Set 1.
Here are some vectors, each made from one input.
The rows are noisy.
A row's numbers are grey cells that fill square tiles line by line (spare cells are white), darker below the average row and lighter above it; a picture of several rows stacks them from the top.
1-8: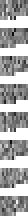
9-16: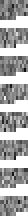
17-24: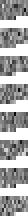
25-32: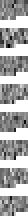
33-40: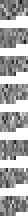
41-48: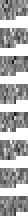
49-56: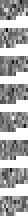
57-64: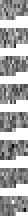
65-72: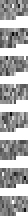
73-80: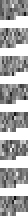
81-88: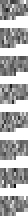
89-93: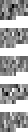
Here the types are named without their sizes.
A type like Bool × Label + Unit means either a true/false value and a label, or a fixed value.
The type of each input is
Label + Tree.
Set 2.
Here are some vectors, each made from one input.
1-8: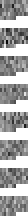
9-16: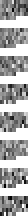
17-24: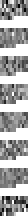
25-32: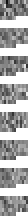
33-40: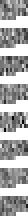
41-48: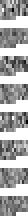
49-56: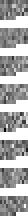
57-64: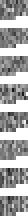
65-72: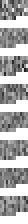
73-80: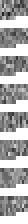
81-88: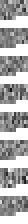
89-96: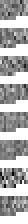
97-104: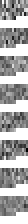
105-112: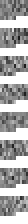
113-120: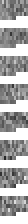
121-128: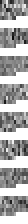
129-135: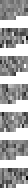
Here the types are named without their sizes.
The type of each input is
Bool × Label.
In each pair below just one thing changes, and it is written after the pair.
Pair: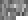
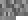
the true/false value
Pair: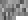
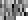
the true/false value
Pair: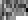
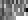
the true/false value
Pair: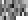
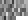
the true/false value
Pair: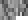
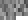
the true/false value
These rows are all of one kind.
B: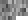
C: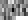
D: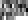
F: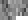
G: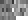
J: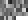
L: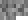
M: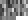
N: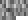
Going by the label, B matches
F, G and L.
